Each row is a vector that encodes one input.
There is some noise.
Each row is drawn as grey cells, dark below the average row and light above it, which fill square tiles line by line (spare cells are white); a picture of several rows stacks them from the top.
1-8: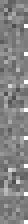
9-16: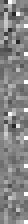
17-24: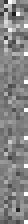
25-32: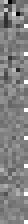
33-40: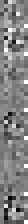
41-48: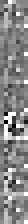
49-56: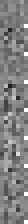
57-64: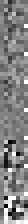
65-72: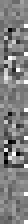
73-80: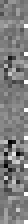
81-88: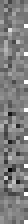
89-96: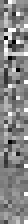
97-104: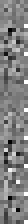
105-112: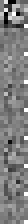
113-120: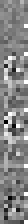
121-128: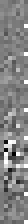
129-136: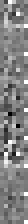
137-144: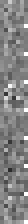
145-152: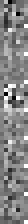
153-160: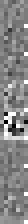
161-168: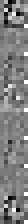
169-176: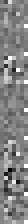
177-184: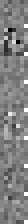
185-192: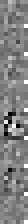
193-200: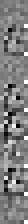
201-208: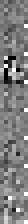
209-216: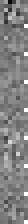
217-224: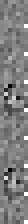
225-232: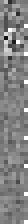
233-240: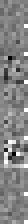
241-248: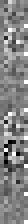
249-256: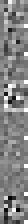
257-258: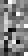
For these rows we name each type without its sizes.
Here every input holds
either a point on a circle and a true/false value, or a fixed value.
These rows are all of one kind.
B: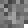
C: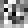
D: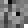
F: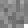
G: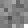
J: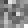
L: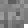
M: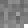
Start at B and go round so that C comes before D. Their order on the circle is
B, J, F, L, C, D, G, M.
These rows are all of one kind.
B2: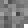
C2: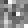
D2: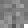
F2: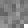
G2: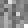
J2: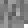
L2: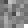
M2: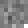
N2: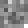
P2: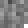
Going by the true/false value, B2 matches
M2, N2 and P2.
